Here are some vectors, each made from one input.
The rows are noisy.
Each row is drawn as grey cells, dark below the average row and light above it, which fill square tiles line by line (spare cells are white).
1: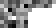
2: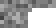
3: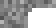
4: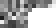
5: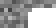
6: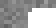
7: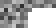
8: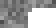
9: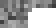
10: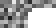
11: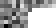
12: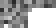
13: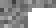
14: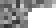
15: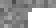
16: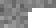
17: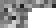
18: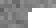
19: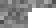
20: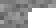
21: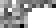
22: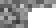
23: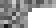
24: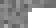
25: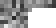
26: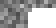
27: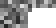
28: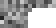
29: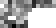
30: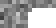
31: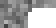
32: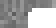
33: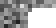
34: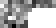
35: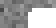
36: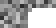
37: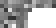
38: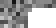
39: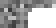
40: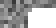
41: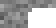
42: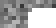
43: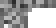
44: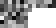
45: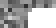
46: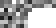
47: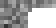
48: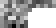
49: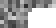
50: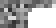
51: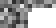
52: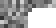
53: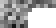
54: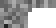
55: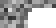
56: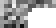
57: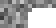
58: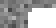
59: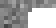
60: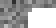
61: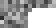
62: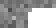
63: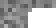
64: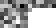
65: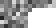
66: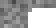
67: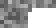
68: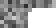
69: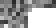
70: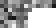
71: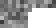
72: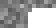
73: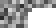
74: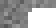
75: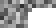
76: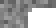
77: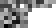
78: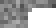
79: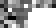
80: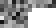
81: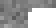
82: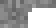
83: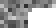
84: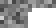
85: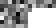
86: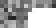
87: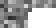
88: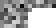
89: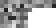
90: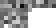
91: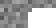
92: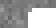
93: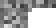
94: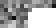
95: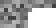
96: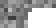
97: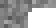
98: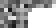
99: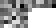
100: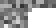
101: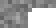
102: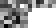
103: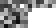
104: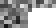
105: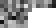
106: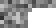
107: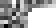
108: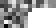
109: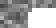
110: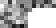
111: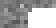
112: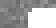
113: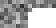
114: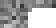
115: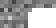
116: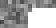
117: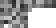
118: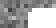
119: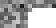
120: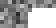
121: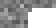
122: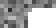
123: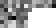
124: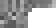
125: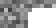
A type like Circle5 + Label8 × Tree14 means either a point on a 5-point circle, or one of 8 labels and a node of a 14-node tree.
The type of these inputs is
Bool × Label7 × Label7 + Unit.
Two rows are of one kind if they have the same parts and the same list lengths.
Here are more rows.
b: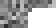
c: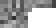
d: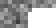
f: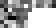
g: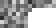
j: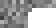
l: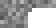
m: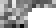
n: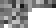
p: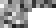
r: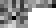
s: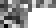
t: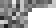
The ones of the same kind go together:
b, c, d, f, g, j, l, n, r, s, t
m, p

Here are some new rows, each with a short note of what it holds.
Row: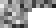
a fixed value
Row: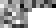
a fixed value
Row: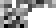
a fixed value
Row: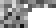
a fixed value
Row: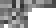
two labels (each one of 7) and a true/false value
